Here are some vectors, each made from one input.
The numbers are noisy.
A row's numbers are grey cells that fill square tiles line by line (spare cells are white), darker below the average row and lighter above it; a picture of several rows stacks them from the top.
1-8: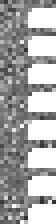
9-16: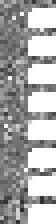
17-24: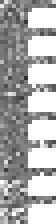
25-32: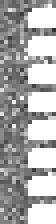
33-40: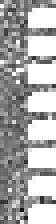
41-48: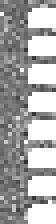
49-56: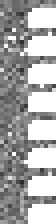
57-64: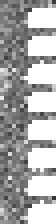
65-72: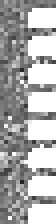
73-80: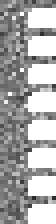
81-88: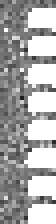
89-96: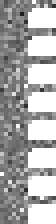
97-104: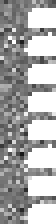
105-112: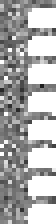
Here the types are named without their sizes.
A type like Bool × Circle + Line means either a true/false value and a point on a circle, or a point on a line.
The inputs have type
Circle + Line.
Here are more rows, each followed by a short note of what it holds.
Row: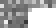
a point on a circle
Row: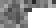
a point on a line
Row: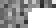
a point on a circle
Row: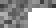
a point on a line
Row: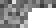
a point on a line
